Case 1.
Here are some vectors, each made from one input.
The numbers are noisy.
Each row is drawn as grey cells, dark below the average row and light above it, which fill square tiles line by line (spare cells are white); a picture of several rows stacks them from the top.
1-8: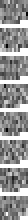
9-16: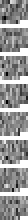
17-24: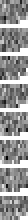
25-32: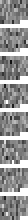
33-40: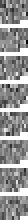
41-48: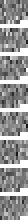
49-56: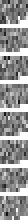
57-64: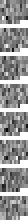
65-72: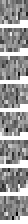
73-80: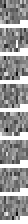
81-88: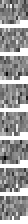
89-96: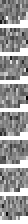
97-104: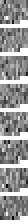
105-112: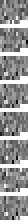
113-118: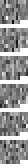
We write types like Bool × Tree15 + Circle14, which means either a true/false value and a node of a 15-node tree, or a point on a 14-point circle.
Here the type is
Bool × Bool × Bool × Bool × Line7 × Tree10.
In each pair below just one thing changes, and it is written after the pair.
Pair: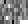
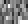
one of the four true/false values
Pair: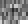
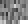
one of the four true/false values
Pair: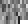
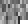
the node of the tree
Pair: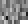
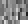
the place on the 7-point line
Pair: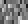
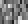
the node of the tree
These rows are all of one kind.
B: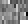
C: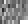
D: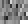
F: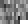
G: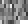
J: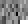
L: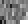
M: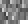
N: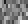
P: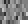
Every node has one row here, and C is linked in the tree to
B.
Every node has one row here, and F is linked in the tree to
L and N.
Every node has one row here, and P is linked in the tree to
D, J, M and N.
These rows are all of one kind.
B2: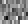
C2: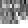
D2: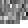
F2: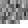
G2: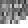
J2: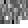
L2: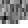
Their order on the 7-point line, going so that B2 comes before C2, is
J2, D2, F2, B2, L2, C2, G2.
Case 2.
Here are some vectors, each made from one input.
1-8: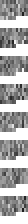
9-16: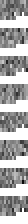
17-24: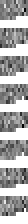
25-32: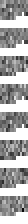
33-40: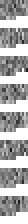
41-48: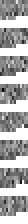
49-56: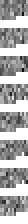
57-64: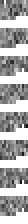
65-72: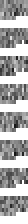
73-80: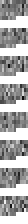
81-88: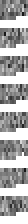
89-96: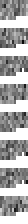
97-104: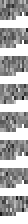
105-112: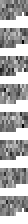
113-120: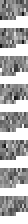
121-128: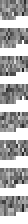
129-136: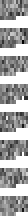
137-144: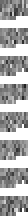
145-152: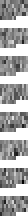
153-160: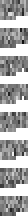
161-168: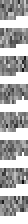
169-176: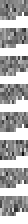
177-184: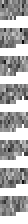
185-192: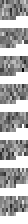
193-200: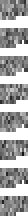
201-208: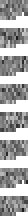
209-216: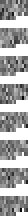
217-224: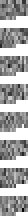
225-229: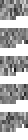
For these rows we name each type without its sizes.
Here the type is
(Bool × Bool × Bool + Unit) × List(Line).
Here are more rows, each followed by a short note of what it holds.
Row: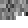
a list of two items
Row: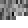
the empty list
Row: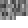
three true/false values, together with a list of one item
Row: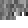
a list of two items
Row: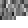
three true/false values, together with the empty list
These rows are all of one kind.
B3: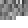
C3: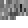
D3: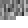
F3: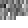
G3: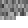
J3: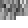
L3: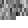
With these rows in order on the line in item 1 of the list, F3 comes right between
G3 and J3.
